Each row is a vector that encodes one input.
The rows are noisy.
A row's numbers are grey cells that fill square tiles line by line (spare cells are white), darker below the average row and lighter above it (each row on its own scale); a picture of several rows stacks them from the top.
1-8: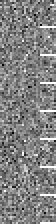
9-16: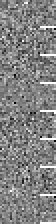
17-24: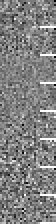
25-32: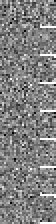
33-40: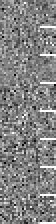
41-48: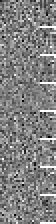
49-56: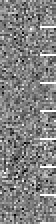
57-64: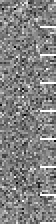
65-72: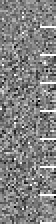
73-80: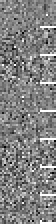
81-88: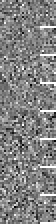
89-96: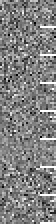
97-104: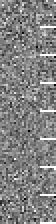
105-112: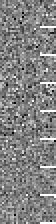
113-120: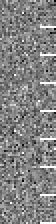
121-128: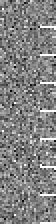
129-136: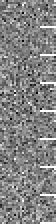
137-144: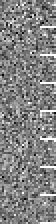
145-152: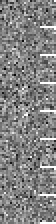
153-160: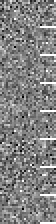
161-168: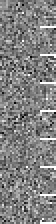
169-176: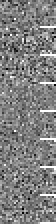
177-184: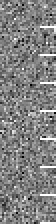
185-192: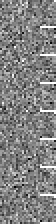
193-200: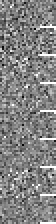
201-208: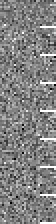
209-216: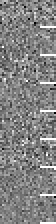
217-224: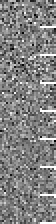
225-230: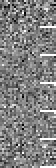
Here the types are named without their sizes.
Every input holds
a node of a tree and a true/false value, together with either a fixed value, or a node of a tree.
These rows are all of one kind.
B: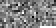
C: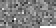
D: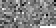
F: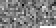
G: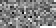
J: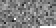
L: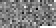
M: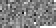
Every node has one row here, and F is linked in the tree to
B and C.
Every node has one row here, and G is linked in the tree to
D and M.
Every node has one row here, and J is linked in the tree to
C and L.
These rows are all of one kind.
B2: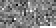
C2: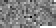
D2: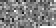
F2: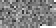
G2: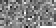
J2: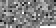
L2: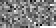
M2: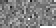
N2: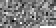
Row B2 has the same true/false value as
J2 and N2.
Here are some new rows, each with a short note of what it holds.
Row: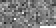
a node of a tree and a true/false value
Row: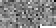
a node of each of two trees and a true/false value
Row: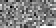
a node of a tree and a true/false value
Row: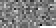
a node of a tree and a true/false value
